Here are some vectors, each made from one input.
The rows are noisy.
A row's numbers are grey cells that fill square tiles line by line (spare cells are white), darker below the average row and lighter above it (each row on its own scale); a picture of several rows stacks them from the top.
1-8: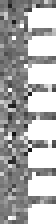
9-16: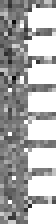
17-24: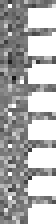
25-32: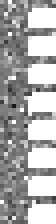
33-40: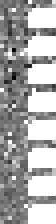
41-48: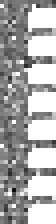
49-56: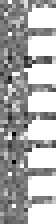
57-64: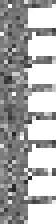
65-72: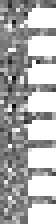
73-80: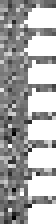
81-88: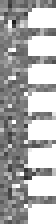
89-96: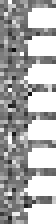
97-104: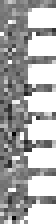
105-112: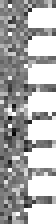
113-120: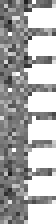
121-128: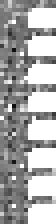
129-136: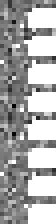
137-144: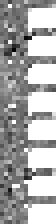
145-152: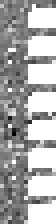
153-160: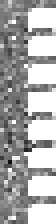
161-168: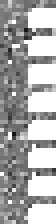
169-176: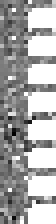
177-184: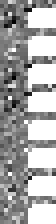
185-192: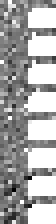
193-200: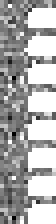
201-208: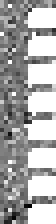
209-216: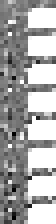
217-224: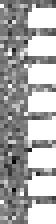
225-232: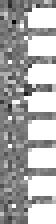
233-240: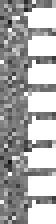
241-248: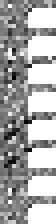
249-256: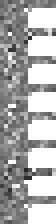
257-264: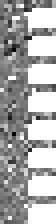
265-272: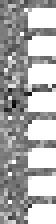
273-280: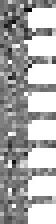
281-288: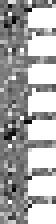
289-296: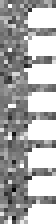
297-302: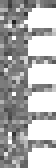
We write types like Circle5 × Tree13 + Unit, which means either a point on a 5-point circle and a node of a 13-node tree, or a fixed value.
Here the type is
Label11.
